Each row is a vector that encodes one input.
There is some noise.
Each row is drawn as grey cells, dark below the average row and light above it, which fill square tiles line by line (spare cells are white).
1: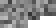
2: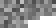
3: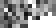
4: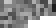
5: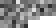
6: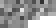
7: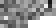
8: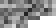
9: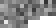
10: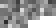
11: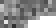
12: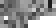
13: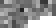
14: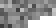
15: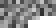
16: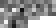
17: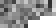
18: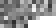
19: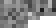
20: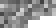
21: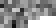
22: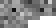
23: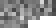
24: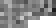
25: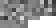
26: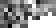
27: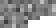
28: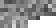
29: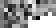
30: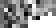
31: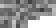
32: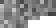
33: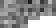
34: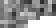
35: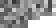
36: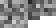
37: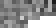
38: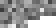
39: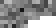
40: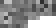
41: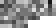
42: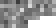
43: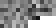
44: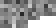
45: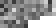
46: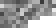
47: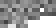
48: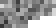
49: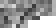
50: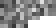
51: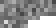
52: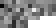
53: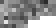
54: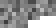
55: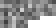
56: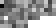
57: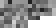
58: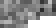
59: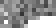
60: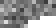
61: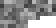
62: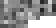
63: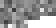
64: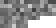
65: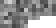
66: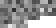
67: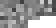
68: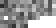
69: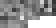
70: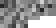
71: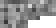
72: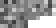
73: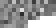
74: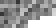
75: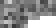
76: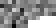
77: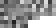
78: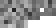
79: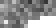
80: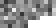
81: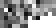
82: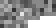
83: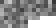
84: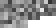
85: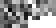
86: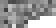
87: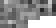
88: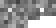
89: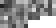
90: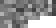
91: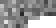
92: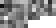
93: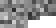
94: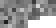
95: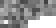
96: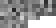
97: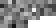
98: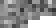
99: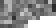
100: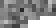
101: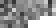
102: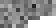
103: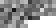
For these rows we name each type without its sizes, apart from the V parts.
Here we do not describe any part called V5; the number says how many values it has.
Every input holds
a list of items, each either a point on a line, or a true/false value and a value of V5.
